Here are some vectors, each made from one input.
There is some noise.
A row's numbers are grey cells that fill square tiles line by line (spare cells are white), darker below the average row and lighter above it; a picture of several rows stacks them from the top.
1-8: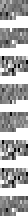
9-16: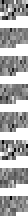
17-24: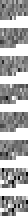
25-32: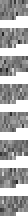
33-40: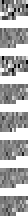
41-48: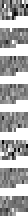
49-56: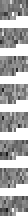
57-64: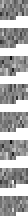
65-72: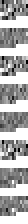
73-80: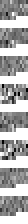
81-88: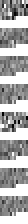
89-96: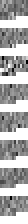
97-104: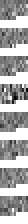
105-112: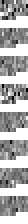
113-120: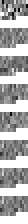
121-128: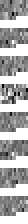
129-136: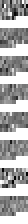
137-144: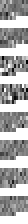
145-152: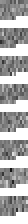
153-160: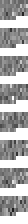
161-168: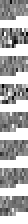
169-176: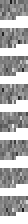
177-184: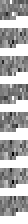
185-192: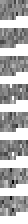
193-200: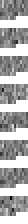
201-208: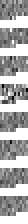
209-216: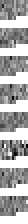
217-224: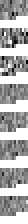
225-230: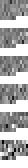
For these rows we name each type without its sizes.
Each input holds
either a point on a line, or a list of points on a circle.
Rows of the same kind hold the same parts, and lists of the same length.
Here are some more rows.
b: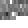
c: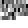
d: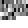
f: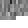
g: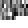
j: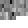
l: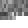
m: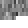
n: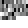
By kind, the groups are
b
c, d, n
f, l, m
g
j

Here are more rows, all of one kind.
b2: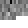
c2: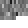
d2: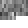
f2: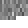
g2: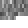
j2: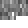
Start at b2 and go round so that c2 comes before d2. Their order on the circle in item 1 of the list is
b2, c2, g2, d2, j2, f2.
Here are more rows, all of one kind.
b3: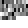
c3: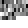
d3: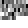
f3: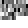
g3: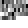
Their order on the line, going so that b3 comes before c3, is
f3, d3, g3, b3, c3.
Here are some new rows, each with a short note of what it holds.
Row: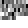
a point on a line
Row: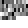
a point on a line
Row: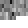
a list of one item
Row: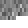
a list of three items
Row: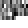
the empty list
